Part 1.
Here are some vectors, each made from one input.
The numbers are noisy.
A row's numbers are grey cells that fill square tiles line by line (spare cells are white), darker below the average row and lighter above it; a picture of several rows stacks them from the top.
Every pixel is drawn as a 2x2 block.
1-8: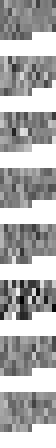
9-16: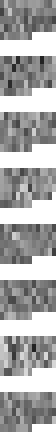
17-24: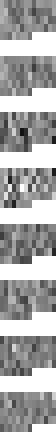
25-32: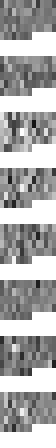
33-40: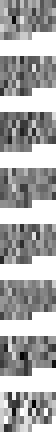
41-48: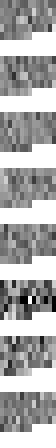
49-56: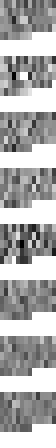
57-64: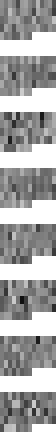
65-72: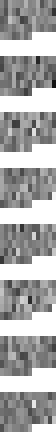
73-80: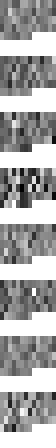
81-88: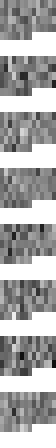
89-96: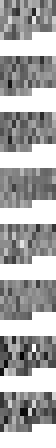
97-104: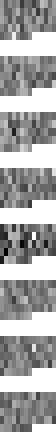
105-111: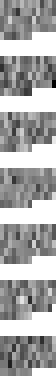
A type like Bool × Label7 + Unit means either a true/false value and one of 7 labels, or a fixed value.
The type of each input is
Bool × Bool × Bool + List2(Line5).
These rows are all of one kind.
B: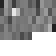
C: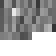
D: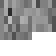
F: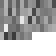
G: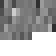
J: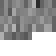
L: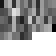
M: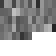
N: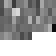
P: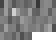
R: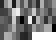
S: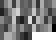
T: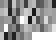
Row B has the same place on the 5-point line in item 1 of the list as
G, N and P.
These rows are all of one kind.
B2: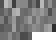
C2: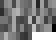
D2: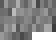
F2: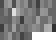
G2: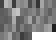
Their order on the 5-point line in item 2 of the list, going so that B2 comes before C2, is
B2, G2, C2, D2, F2.
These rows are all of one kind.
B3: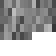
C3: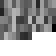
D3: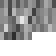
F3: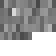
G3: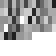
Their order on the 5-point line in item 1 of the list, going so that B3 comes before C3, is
D3, F3, G3, B3, C3.
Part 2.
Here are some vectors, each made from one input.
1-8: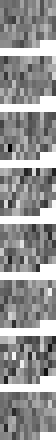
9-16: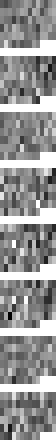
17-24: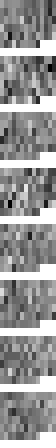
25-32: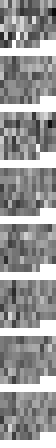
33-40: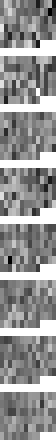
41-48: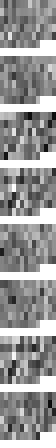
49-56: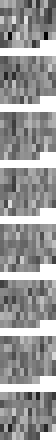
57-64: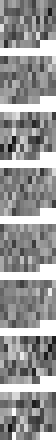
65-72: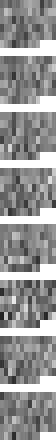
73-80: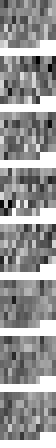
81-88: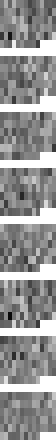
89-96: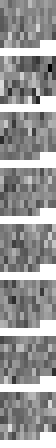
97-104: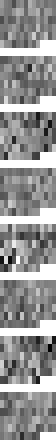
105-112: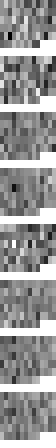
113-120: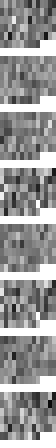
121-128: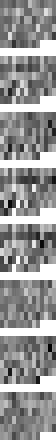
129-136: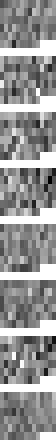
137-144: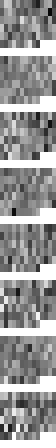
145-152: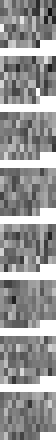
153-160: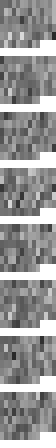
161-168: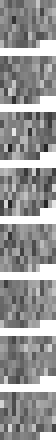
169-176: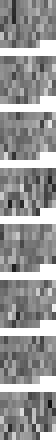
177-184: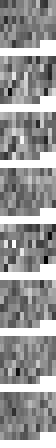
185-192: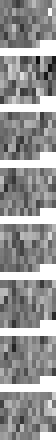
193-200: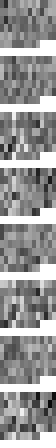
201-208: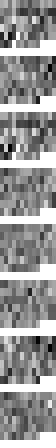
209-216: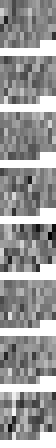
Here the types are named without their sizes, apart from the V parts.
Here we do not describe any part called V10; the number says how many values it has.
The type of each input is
Line × V10 + Tree.
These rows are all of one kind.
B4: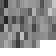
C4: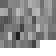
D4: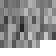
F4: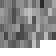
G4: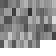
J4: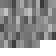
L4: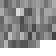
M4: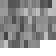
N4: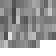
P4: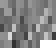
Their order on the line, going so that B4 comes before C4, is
B4, G4, L4, D4, M4, F4, J4, N4, P4, C4.
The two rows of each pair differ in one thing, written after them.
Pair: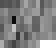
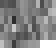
the place on the line
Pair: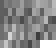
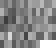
the place on the line
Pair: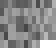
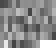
the place on the line
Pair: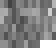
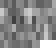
the value of V10
